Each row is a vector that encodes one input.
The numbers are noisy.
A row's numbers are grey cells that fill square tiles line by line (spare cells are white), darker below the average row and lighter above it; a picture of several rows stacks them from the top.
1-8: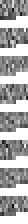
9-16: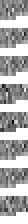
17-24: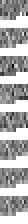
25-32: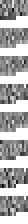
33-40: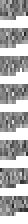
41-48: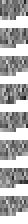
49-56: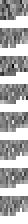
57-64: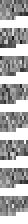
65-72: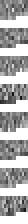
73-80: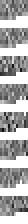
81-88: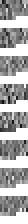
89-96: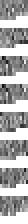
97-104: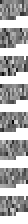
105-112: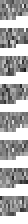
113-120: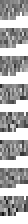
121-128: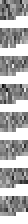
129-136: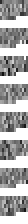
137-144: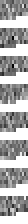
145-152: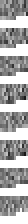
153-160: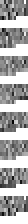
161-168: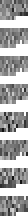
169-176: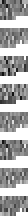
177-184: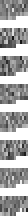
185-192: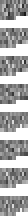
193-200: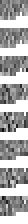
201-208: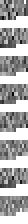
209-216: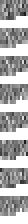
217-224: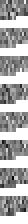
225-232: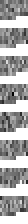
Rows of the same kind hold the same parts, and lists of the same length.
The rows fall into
2 kinds.
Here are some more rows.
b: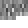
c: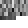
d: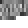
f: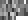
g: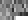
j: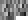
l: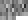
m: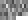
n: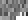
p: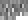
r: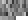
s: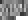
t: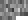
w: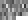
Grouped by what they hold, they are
b, l, m, n, p, r, w
c, d, f, g, j, s, t

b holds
a point on an 11-point line and a true/false value.
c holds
a node of a 10-node tree.
